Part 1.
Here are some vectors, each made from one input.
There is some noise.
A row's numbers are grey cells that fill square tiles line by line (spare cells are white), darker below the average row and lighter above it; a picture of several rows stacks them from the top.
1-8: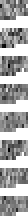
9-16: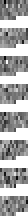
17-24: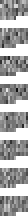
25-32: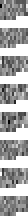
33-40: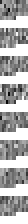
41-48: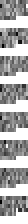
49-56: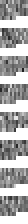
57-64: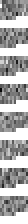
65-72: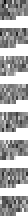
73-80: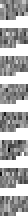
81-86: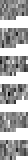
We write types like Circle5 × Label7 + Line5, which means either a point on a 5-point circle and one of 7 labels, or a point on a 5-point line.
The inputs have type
(Line8 + Tree8) × Tree8.
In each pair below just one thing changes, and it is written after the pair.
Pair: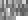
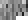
the node of the tree
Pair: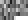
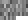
the place on the 8-point line
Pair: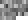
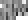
the place on the 8-point line
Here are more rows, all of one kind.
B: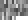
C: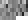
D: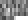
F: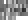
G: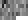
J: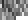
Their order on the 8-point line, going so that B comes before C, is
B, G, J, F, C, D.
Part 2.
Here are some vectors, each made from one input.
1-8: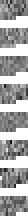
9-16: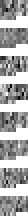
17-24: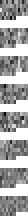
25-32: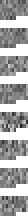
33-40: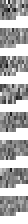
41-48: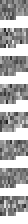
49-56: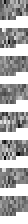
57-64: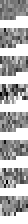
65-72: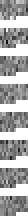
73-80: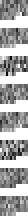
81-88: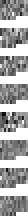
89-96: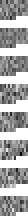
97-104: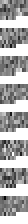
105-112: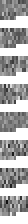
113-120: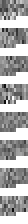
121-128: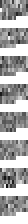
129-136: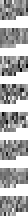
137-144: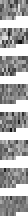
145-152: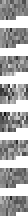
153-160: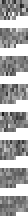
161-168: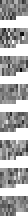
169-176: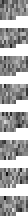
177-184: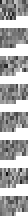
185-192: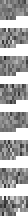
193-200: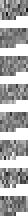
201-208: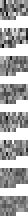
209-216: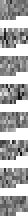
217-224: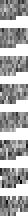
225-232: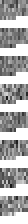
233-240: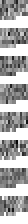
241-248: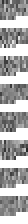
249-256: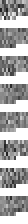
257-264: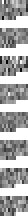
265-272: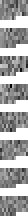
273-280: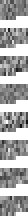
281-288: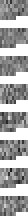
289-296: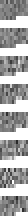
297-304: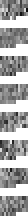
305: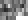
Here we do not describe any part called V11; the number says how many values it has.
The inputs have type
Line9 + Tree12 + V11.
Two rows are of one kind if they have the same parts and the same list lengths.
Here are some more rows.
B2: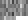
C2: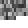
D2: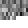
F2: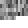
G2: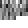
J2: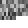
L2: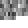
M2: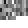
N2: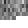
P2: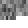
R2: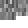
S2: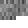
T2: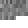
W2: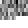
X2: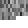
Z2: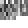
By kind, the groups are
B2, F2, L2, R2, W2
C2, J2, P2, S2, T2
D2, G2, M2, N2, X2, Z2

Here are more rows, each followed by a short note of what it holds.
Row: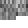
a node of a 12-node tree
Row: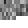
a node of a 12-node tree
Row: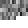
a node of a 12-node tree
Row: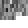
a point on a 9-point line
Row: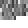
a point on a 9-point line
